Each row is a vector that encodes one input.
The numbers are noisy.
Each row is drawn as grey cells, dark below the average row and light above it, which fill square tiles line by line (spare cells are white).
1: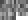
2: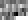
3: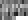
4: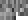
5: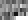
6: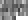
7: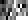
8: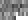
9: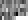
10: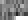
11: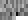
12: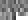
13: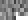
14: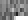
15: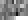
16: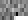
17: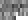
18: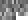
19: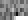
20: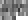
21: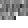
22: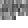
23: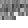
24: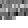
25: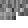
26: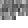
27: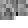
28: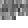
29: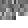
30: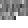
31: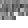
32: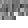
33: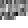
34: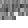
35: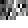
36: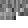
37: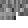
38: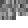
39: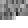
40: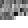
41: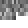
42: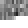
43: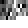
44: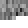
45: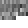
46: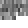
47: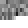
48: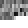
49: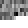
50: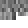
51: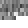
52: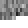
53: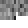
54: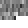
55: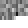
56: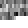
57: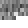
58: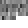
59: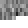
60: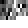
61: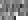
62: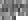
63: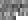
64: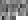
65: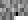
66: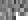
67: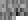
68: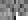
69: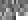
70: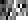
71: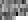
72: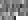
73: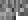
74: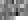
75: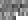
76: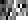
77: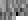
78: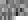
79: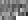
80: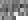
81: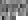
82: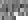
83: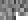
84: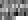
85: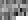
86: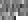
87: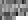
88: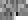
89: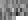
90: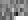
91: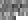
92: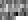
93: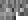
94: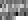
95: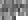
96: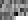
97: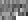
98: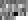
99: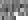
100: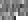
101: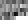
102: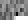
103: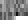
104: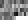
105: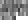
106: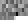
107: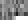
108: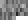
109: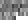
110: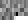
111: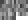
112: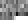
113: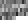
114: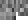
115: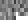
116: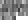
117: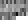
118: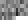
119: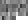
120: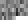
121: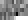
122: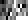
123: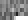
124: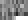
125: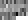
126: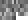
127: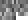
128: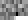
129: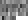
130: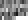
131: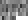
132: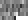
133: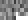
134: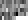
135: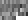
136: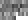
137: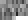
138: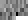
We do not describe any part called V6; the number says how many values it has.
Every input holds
a list of up to two items, each a true/false value and a value of V6.
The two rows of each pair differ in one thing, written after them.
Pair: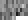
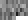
the value of V6 in item 2 of the list
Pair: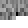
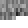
the true/false value in item 2 of the list
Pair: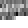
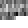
the value of V6 in item 2 of the list
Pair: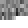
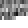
the true/false value in item 1 of the list
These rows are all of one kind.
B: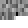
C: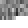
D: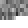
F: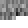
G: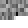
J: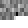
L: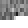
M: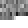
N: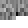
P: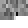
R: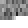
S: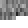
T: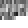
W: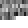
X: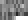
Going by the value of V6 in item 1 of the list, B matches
C, D, G and T.
